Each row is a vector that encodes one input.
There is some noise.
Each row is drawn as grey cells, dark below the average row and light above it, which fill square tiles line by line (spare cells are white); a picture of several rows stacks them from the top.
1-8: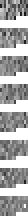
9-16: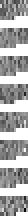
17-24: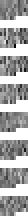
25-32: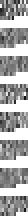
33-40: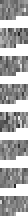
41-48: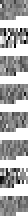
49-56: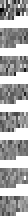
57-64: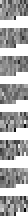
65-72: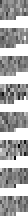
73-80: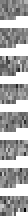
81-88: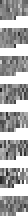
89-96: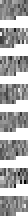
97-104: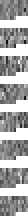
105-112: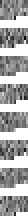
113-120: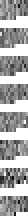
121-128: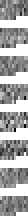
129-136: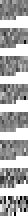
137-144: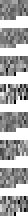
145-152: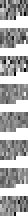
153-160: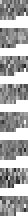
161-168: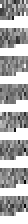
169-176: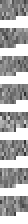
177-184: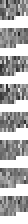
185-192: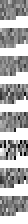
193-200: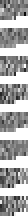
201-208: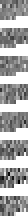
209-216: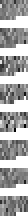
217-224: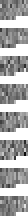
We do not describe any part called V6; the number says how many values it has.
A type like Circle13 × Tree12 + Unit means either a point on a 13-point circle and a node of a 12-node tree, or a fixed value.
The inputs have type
Bool × Bool × Bool + Tree7 × V6 + Unit.
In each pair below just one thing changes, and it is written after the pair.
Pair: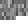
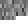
the node of the tree
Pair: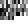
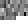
the value of V6
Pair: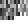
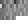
the value of V6
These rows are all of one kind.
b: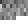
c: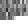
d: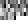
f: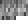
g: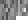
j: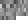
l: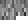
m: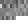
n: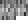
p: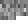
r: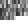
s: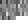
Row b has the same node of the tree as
f, j and n.
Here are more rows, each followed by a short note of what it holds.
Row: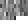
a fixed value
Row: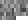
a fixed value
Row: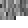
a fixed value
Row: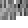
three true/false values
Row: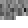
three true/false values
